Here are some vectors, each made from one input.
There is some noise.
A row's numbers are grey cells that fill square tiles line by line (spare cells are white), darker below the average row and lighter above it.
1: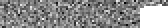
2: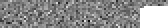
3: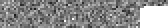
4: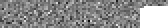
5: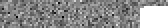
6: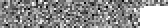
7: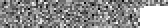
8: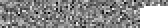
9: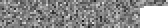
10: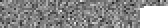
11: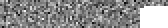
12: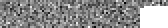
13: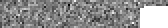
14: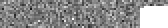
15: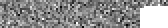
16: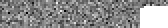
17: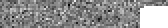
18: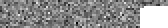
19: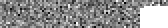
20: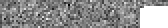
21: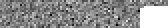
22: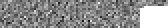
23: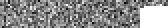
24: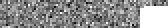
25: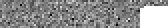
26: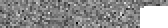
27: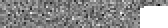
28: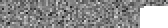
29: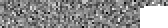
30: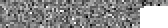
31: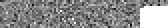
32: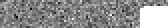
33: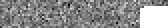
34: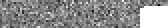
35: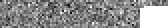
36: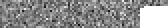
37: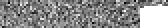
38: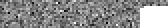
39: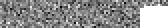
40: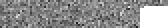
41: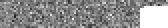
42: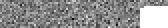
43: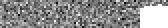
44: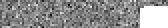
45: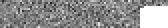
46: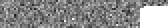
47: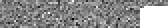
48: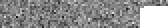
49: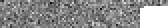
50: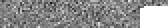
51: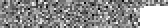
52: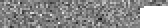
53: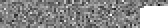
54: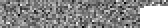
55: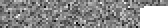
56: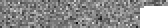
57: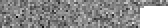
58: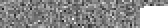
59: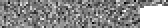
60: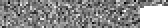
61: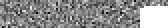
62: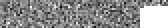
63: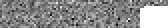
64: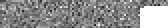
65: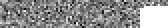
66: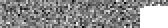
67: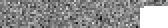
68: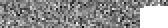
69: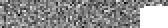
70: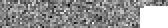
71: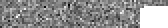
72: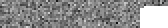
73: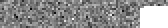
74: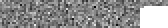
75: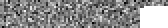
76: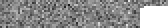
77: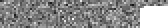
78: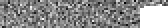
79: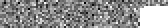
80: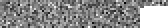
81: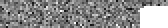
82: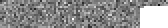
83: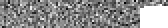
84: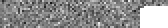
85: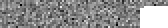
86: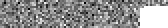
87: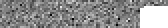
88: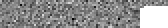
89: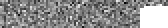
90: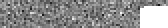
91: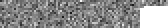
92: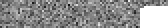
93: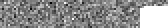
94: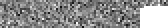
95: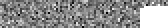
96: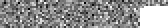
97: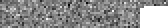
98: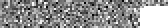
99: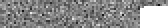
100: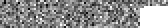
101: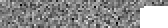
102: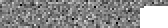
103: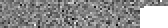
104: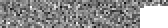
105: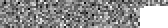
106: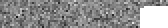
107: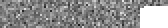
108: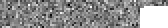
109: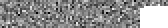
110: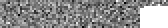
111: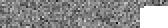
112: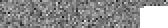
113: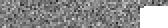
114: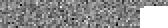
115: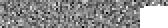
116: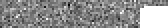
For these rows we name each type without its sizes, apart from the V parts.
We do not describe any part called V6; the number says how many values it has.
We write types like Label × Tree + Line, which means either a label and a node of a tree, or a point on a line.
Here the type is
Circle + Label × V6 + Unit.
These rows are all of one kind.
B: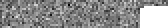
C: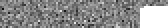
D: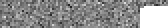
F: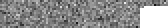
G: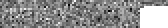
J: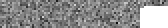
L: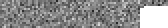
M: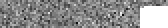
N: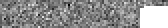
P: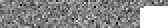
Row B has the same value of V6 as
G and N.
